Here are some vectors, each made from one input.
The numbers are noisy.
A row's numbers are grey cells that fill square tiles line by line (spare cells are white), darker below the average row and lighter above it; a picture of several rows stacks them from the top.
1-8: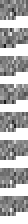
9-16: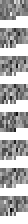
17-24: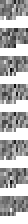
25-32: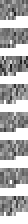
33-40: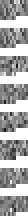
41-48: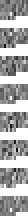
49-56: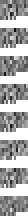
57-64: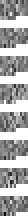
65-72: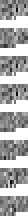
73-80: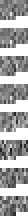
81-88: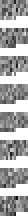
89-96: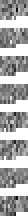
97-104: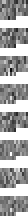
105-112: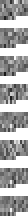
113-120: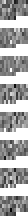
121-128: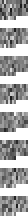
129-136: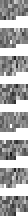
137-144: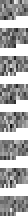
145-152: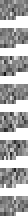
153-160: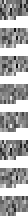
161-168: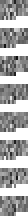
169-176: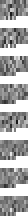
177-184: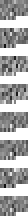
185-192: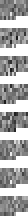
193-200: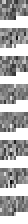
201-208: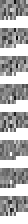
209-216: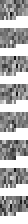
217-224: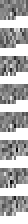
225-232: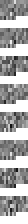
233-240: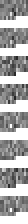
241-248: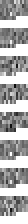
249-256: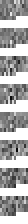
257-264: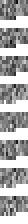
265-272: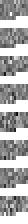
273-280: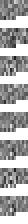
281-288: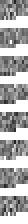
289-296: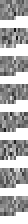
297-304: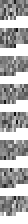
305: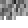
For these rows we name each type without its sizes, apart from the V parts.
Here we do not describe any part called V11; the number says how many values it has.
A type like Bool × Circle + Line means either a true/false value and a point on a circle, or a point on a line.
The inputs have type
Bool × V11 + List(Line).
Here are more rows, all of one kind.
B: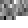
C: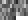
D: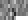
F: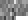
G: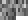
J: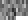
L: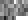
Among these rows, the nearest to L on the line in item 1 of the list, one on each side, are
B and F.
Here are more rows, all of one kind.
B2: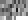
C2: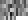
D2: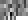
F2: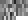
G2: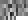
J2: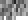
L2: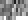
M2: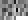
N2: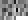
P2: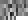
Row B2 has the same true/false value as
J2, L2, M2 and N2.
